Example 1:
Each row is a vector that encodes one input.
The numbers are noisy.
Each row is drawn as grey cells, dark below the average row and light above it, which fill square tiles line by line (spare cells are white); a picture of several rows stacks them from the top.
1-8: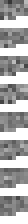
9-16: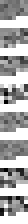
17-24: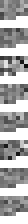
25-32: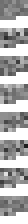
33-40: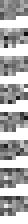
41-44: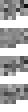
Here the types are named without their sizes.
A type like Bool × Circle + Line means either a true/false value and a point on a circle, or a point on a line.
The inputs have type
Tree.
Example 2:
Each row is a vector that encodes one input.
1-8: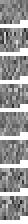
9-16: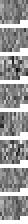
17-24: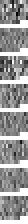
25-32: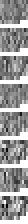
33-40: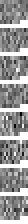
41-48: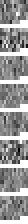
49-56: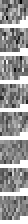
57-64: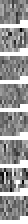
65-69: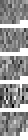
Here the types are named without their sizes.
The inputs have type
Tree.
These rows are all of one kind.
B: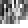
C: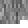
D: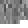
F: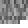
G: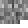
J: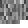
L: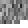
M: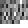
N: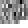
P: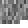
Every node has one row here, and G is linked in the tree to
M.
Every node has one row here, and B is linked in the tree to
D.
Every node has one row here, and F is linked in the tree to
M.
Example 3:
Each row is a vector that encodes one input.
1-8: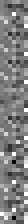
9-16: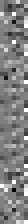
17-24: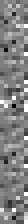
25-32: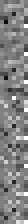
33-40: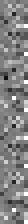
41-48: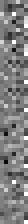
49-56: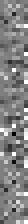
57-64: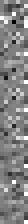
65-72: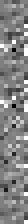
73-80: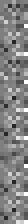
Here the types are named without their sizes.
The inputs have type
Line.
